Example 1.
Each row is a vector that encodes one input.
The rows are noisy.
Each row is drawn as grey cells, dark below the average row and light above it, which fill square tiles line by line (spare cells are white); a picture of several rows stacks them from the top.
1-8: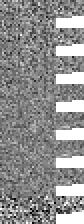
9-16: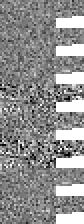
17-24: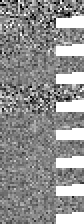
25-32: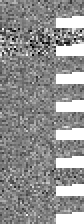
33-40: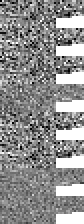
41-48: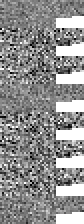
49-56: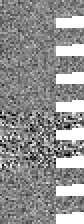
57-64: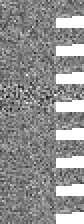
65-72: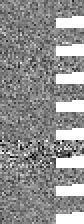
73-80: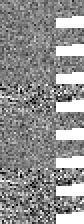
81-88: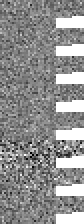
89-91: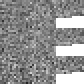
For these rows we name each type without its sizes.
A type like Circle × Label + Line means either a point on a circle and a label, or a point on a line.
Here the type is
Circle + Label × (Tree + Unit).
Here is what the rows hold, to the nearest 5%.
About 25% of them hold a point on a circle. The rest hold a label, together with either a fixed value, or a node of a tree.
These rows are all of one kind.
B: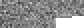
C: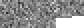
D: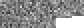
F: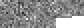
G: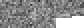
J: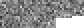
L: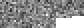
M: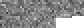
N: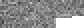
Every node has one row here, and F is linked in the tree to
G and N.
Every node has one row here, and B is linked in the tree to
C, D and N.
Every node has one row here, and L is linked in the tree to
M and N.
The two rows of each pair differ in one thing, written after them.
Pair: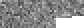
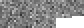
the label
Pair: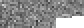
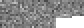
the label
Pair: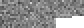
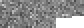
the label
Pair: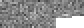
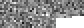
the node of the tree
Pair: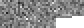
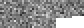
the node of the tree
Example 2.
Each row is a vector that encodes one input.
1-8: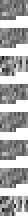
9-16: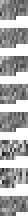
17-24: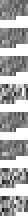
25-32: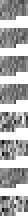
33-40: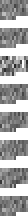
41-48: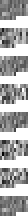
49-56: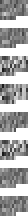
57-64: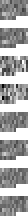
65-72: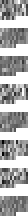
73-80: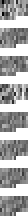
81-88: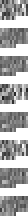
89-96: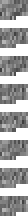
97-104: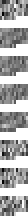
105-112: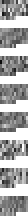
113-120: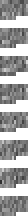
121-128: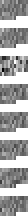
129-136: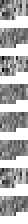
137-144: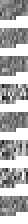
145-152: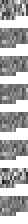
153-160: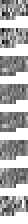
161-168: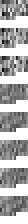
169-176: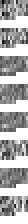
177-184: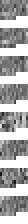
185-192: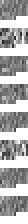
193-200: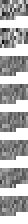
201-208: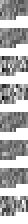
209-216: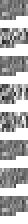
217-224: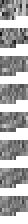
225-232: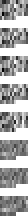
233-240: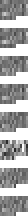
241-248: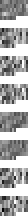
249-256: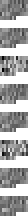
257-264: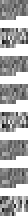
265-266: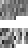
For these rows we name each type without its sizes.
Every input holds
either three true/false values, or a list of points on a line.
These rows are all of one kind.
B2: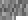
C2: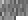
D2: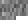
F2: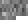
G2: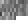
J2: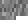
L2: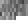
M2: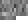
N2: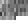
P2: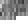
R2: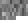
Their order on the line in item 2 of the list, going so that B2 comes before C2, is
B2, J2, M2, D2, C2, F2, G2, R2, N2, L2, P2.
